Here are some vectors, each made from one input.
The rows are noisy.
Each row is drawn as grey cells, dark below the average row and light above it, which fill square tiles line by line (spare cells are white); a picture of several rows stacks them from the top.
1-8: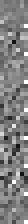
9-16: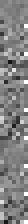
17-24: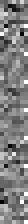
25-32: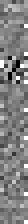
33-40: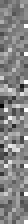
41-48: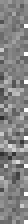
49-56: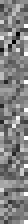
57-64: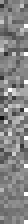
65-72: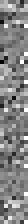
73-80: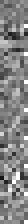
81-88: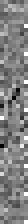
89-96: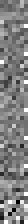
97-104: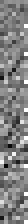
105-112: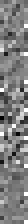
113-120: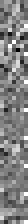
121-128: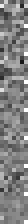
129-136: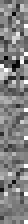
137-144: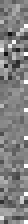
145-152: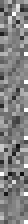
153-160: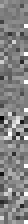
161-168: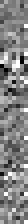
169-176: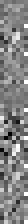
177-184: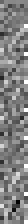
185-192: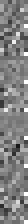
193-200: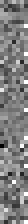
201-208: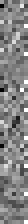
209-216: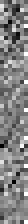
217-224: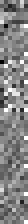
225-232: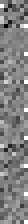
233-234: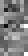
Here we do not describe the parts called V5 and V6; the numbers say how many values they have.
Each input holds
a true/false value, together with either a point on a 3-point line and a point on an 8-point line, or a value of V5 and a value of V6.
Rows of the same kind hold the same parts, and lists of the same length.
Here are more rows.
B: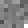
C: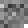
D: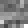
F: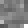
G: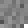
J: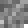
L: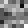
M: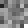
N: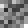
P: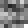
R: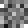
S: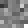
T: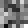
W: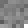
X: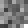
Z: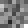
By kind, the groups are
B, D, F, N, W, X, Z
C, G, J, L, M, P, R, S, T

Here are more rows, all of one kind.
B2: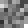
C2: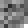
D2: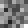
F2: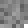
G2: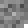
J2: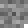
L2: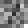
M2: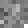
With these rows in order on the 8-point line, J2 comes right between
C2 and F2.
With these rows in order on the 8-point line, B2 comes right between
F2 and M2.
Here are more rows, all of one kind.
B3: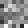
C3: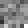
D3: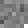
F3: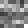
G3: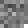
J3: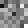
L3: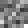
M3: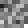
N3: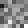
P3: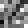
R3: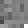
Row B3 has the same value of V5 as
D3, F3 and L3.
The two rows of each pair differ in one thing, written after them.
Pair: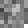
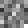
the value of V5
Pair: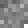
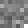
the value of V5
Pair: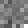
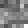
the value of V6
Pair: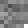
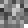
the true/false value
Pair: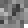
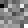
the true/false value
